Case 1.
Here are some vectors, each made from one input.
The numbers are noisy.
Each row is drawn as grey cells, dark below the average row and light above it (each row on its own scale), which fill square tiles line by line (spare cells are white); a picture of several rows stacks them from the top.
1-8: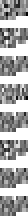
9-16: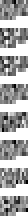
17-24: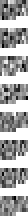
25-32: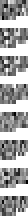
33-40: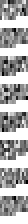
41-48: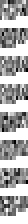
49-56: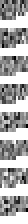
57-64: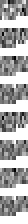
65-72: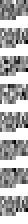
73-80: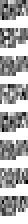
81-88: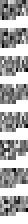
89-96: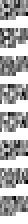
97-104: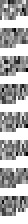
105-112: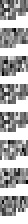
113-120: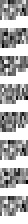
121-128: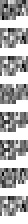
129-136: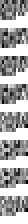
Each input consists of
three true/false values.
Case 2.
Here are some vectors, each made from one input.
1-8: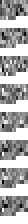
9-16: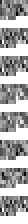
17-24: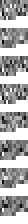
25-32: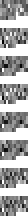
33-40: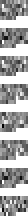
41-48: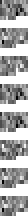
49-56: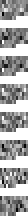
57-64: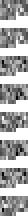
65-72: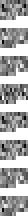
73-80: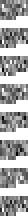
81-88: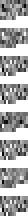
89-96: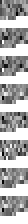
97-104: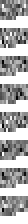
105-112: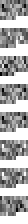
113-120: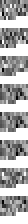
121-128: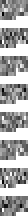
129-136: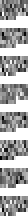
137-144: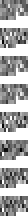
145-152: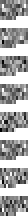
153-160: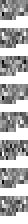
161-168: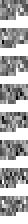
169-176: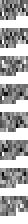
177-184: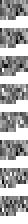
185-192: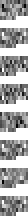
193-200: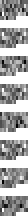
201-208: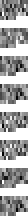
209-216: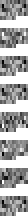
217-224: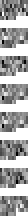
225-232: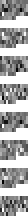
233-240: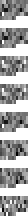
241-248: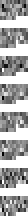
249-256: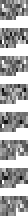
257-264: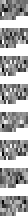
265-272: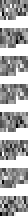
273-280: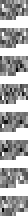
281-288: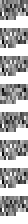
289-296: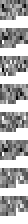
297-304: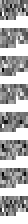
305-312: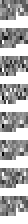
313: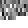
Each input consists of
either a fixed value, or three true/false values.
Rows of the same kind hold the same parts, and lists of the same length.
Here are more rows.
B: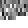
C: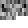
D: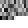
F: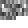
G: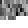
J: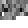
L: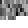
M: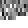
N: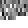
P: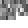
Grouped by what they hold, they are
B, C, F, G, J, L, M, N, P
D

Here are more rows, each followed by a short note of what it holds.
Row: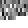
three true/false values
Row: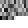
a fixed value
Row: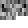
three true/false values
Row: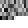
a fixed value
